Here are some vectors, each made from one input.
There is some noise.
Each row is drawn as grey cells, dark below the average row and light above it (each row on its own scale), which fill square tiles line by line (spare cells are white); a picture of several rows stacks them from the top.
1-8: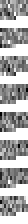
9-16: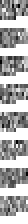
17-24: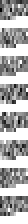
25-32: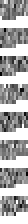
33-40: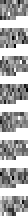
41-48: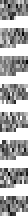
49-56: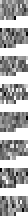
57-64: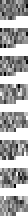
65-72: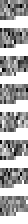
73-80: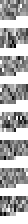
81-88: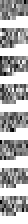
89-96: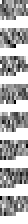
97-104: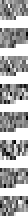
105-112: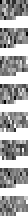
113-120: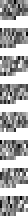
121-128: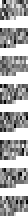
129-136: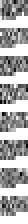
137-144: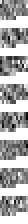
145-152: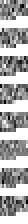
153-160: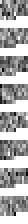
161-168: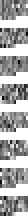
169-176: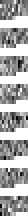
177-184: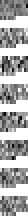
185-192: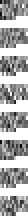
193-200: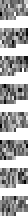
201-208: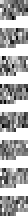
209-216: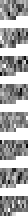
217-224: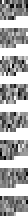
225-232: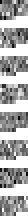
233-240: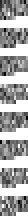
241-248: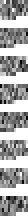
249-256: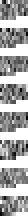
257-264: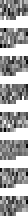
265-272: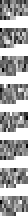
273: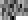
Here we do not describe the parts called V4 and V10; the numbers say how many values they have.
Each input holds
a value of V4, together with either a point on a 6-point circle and a true/false value, or a value of V10.
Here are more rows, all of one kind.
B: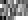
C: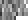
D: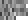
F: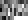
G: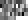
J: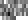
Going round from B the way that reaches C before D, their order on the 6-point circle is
B, C, F, D, J, G.
